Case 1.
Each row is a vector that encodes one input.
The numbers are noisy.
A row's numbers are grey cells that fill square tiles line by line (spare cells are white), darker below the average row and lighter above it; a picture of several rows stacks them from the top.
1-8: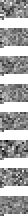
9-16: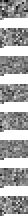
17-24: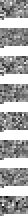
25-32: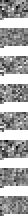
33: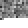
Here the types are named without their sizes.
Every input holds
a node of a tree.
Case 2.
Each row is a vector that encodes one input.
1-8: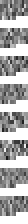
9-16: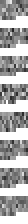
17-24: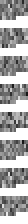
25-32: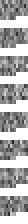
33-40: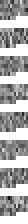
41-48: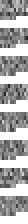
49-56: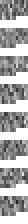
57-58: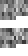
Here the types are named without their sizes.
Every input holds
a label.
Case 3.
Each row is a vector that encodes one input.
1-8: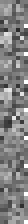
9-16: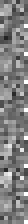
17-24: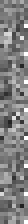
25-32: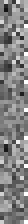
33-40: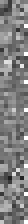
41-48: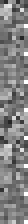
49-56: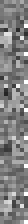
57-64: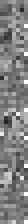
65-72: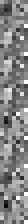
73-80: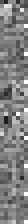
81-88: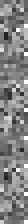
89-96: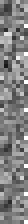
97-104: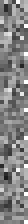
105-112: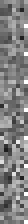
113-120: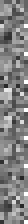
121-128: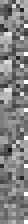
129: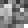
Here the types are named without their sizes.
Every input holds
a point on a line.
